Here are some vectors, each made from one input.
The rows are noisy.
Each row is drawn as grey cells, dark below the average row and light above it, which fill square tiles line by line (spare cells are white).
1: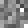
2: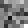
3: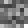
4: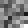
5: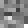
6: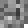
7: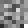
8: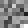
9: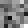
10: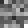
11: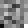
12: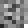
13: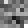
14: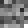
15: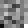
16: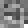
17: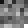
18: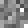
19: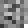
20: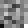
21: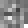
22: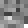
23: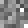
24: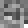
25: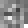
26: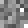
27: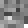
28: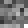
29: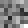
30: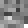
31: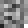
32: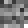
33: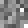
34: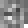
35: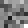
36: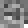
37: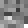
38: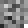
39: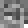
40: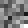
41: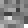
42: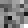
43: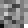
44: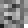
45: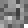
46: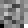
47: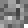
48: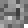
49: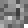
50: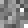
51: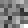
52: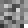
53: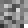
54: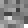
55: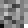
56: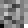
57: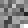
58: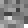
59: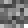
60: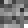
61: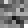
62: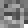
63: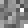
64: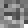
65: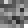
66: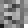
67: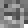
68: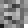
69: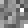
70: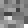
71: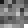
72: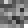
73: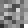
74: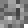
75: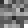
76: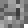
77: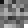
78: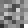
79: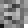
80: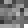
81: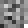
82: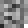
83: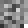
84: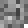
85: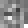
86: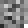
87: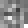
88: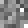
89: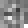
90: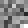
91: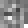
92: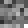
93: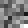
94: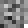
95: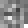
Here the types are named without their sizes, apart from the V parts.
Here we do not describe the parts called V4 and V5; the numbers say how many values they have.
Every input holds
either a point on each of two lines, or a true/false value and a value of V5, or a value of V4.
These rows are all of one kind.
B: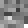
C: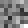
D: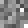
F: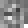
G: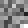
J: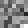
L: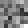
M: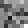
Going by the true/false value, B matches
D and F.
